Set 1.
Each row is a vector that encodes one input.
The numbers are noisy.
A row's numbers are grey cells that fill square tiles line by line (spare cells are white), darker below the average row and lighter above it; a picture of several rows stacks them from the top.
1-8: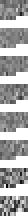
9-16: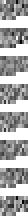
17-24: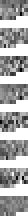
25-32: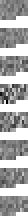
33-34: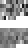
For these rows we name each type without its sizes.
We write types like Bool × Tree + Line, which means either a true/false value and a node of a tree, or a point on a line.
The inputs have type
Tree.
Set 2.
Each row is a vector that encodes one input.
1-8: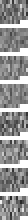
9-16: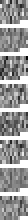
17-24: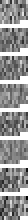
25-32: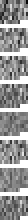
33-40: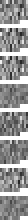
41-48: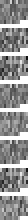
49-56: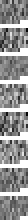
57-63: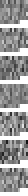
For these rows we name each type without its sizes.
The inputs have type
Line.
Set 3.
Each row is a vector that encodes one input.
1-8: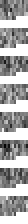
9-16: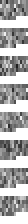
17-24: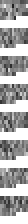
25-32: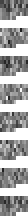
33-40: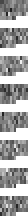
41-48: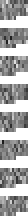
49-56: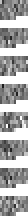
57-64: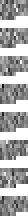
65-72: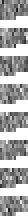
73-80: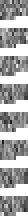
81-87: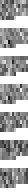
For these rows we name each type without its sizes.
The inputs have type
Circle.
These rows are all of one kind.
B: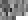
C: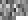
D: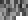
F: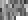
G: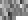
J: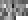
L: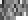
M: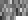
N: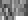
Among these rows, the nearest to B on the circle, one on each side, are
D and L.
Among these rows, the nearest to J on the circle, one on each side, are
F and M.
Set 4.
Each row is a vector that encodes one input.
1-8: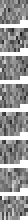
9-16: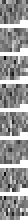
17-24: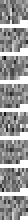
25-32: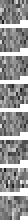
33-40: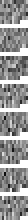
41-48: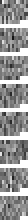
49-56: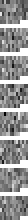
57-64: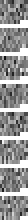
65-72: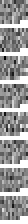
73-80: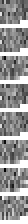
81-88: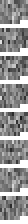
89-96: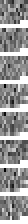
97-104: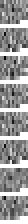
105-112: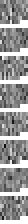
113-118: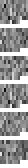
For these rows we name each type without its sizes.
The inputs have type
Tree.
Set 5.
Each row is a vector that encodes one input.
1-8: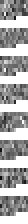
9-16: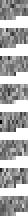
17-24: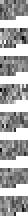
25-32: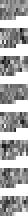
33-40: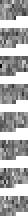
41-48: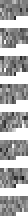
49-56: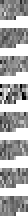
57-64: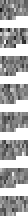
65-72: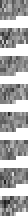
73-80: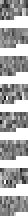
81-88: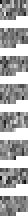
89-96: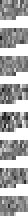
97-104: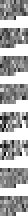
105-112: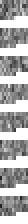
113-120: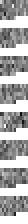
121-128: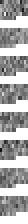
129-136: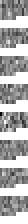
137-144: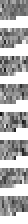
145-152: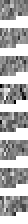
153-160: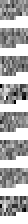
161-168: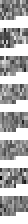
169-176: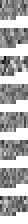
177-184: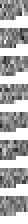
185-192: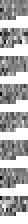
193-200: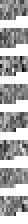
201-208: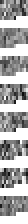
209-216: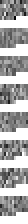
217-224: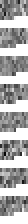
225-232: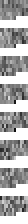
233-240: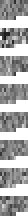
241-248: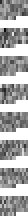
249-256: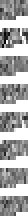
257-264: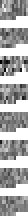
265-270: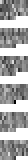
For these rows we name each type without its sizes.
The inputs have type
Line.
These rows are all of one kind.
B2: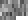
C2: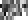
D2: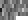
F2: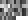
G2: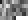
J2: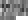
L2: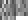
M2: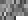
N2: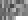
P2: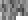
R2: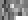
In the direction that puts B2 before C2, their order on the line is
B2, L2, C2, N2, F2, D2, R2, G2, P2, J2, M2.
